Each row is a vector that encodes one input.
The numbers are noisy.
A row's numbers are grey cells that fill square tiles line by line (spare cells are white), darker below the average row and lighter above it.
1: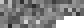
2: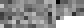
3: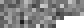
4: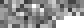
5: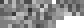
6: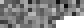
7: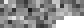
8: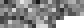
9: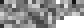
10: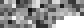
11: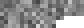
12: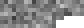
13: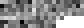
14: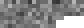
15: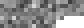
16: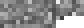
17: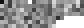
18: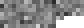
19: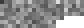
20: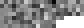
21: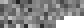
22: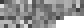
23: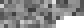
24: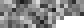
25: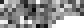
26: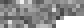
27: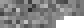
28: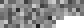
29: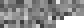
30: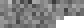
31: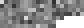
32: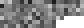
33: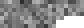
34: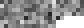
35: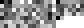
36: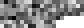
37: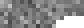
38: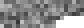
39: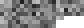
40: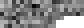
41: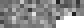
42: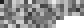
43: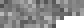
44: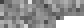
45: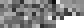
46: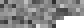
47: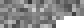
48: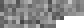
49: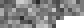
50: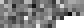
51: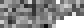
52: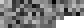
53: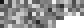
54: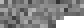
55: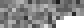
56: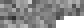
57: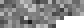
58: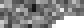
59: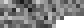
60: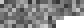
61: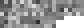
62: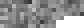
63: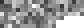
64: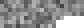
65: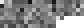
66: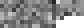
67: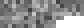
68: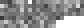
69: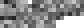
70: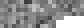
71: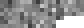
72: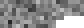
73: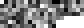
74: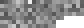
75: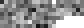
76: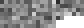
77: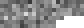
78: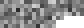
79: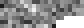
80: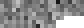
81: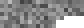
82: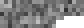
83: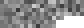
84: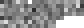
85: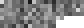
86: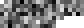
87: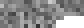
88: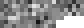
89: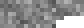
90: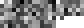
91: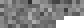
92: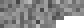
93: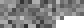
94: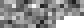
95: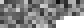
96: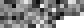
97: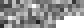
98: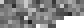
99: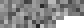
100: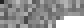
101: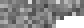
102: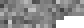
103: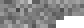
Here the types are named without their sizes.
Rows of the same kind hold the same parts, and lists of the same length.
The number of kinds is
4.
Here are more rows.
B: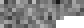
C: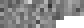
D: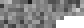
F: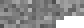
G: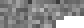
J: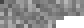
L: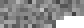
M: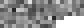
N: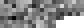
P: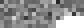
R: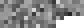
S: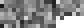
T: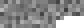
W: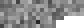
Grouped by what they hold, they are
B, D, G, L, T
C, M, W
F, J, N, R, S
P

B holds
a node of a tree and three true/false values.
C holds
a label.
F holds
three true/false values.
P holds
a label and a node of a tree.
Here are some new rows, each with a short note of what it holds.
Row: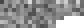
three true/false values
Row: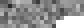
three true/false values
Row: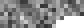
a node of a tree and three true/false values
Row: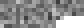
a node of a tree and three true/false values
